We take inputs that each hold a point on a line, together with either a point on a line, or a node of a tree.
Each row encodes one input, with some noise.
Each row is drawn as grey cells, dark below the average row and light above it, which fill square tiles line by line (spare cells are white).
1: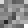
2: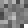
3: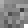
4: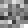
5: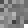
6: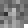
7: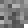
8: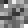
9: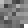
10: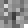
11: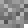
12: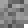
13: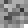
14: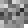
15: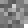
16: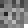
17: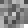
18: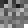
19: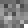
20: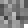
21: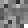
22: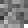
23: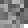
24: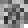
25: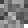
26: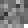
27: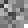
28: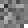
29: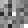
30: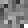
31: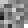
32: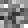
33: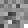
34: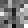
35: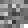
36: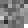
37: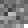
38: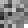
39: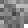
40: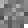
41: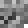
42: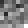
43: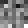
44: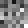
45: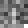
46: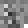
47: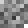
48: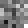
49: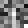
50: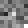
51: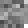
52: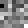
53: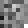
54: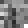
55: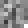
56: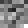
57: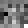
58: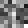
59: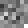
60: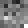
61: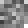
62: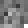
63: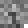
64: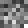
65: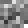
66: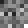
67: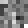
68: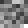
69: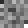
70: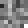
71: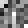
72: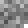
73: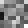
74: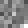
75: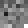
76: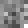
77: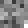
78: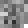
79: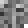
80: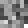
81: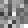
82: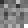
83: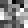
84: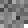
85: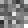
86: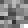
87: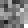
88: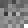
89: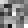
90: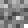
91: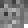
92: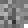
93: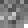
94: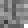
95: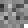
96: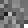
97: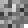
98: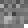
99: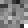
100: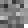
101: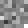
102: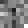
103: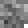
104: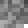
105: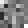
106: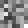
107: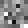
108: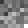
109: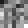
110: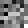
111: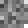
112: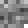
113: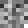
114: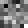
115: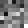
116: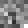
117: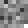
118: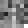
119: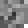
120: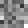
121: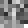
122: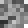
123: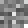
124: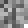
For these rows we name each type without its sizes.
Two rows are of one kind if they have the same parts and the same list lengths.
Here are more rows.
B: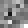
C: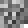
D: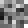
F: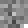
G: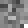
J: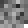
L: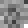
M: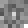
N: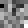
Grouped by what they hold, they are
B, C, D, F, L, M
G, J, N

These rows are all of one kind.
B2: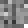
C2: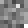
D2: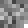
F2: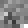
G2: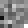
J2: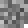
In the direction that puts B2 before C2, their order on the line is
G2, B2, C2, J2, F2, D2.
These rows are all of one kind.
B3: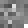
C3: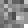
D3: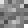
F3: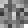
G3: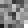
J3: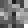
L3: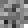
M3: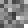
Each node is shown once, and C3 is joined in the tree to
D3, J3 and M3.
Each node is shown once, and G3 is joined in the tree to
B3.
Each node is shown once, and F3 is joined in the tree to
J3 and L3.
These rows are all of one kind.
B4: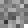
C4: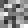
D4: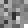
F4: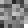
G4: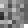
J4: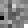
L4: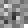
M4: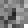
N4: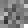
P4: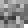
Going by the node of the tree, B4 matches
C4, D4, L4 and P4.
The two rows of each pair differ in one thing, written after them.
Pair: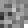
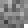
the node of the tree
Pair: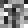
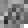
the place on the line
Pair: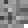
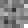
the node of the tree
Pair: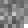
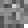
the place on the line
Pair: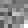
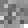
the node of the tree
